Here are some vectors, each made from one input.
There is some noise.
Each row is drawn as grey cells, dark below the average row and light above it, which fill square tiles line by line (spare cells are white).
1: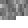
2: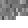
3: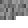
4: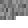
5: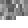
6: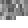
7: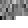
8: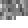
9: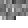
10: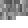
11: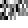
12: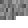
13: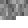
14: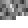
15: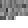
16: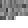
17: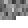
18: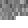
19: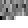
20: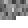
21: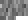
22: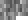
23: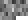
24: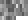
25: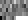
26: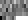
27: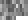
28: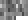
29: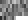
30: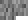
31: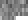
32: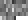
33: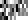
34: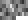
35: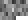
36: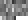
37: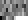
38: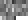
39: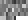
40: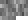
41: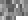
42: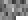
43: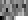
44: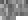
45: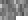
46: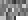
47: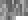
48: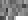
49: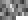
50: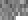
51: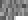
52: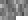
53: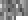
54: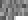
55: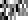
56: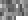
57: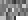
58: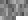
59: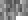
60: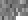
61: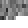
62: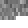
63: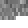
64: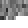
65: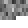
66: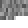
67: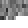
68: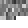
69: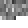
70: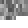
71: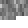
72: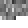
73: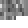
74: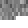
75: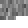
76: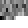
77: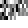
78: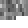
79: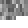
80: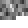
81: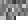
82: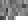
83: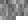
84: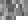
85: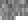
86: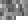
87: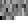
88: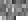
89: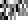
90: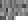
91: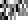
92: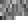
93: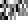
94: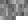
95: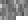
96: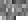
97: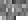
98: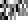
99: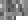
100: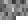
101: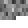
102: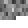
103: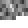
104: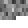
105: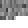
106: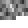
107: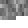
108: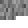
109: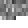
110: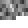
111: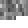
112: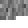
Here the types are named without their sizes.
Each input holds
a list of points on a line.
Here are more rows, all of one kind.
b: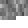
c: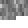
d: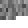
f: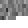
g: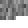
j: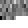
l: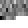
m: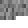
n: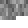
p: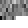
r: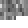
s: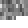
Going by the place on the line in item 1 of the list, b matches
c and n.
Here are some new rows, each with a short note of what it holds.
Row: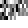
the empty list
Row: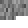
a list of three items
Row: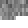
a list of two items
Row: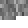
a list of three items
